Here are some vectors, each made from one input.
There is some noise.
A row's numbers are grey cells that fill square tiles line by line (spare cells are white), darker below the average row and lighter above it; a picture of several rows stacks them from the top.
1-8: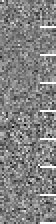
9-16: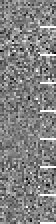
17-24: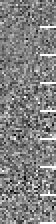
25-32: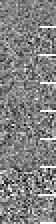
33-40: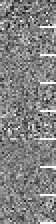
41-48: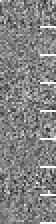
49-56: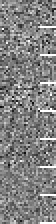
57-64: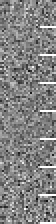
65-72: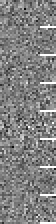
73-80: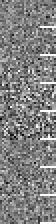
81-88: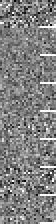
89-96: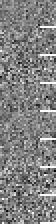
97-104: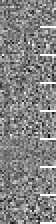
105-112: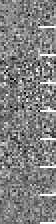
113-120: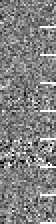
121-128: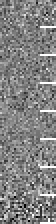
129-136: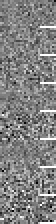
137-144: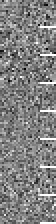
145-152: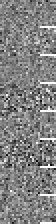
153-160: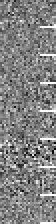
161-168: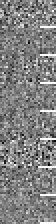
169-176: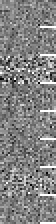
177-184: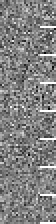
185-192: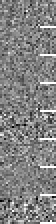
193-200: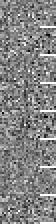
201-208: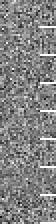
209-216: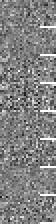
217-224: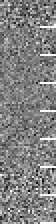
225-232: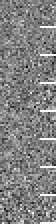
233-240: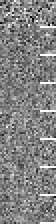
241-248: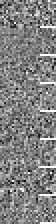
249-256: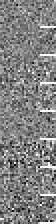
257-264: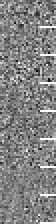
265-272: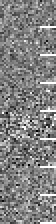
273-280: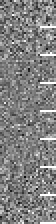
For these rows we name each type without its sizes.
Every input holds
a true/false value, together with a list of items, each a point on each of two circles.
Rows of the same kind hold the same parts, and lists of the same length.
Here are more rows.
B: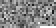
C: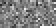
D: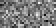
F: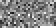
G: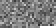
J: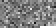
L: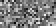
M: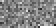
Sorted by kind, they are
B, J, L, M
C, D, G
F

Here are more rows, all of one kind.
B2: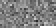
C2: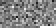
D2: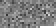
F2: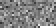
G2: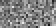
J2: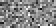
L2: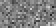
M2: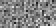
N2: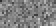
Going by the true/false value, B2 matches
F2 and J2.
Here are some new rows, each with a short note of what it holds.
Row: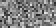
a true/false value, together with the empty list
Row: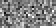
a true/false value, together with the empty list
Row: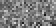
a true/false value, together with a list of two items
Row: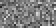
a true/false value, together with a list of two items
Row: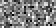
a true/false value, together with the empty list
